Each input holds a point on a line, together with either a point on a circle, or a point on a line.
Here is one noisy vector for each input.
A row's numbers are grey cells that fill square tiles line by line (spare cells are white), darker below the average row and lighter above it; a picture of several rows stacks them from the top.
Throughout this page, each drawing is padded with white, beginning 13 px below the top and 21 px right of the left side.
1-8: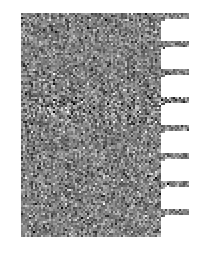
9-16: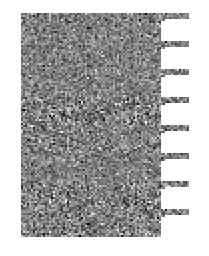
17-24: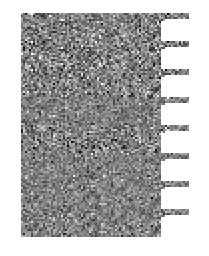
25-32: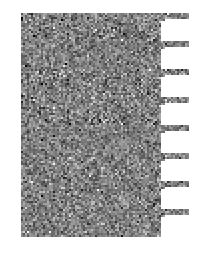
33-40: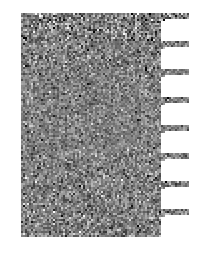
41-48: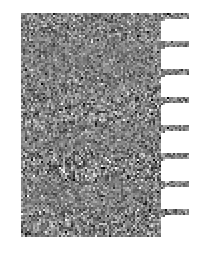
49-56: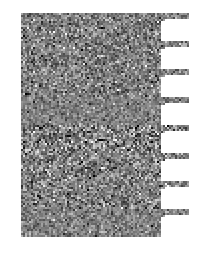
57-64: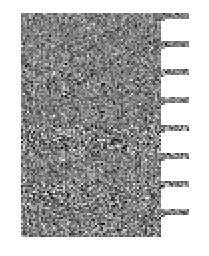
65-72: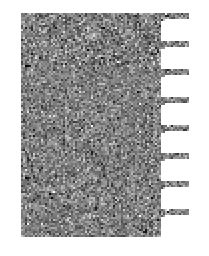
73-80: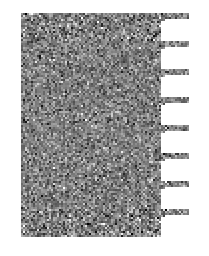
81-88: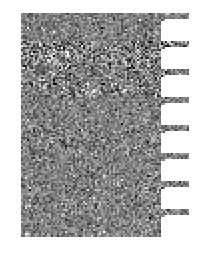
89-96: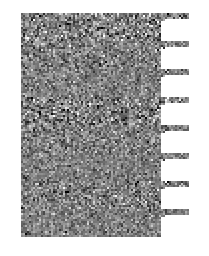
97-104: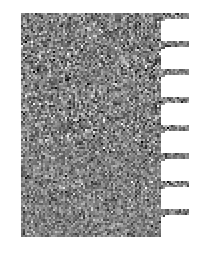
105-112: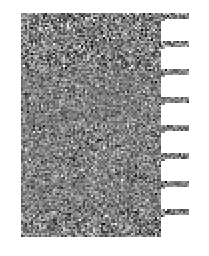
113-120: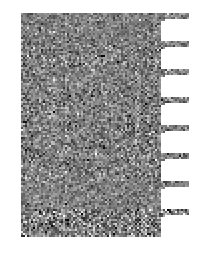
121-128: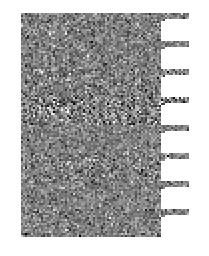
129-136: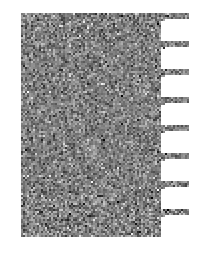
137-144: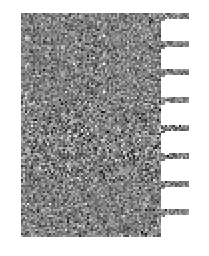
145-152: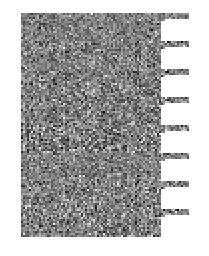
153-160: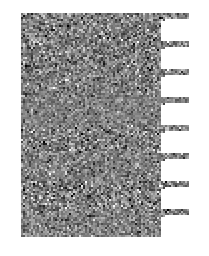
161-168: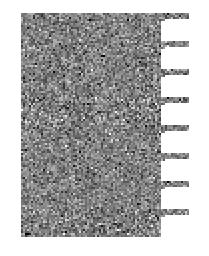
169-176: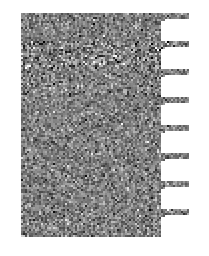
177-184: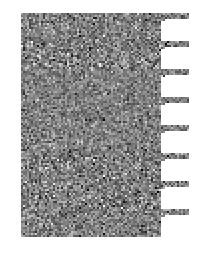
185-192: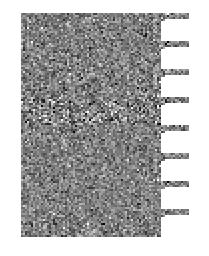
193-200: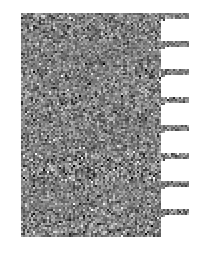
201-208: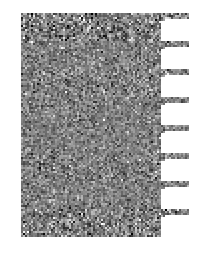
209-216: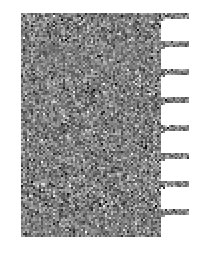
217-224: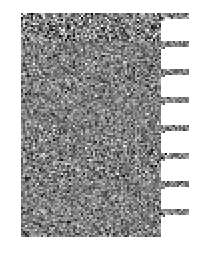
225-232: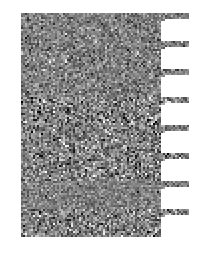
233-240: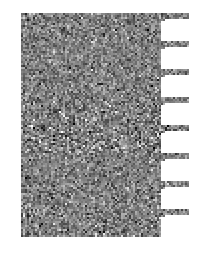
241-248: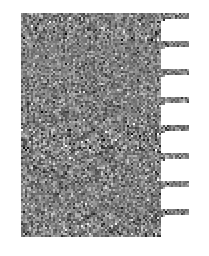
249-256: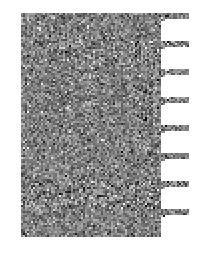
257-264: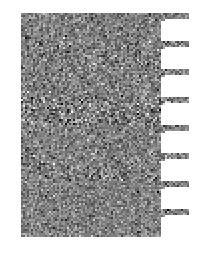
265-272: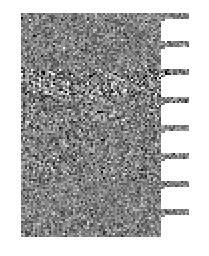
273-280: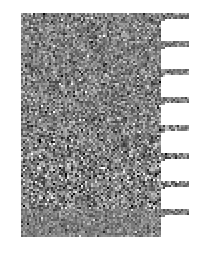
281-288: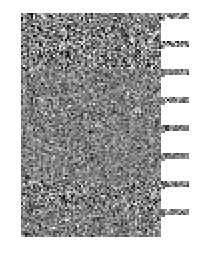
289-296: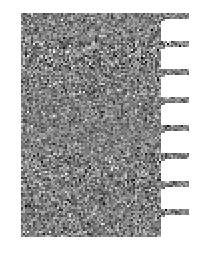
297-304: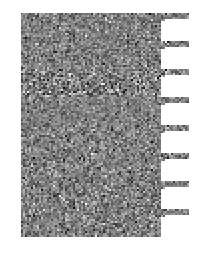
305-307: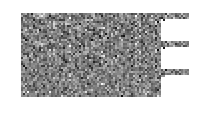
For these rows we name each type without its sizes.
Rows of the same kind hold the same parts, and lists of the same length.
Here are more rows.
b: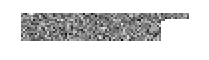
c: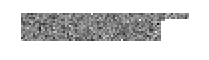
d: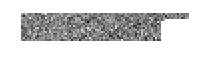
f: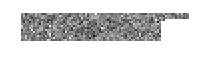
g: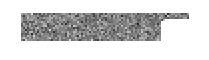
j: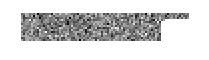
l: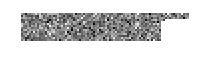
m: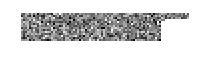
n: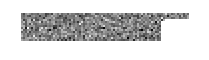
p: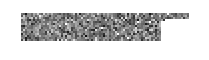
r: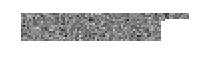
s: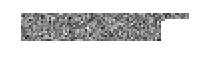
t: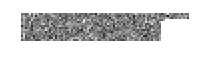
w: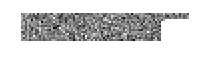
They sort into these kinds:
b, d, g, p, r, s, t
c, f, j, l, m, n, w

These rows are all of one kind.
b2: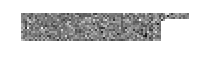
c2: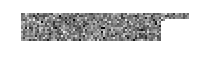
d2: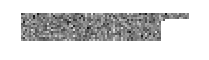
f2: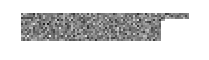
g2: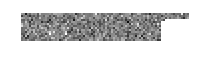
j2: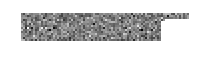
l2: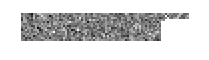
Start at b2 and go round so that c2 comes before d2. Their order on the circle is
b2, l2, g2, c2, d2, f2, j2.
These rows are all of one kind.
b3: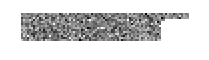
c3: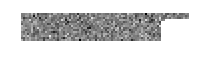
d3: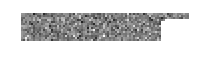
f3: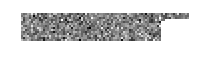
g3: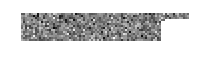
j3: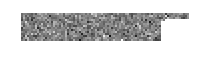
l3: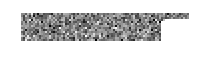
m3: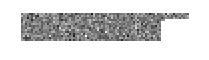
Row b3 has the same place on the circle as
c3 and f3.
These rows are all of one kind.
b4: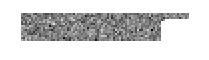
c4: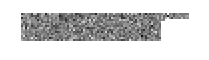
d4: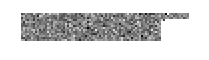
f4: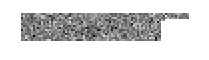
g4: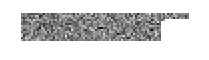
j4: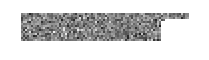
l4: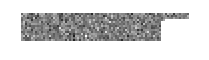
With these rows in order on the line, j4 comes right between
d4 and l4.
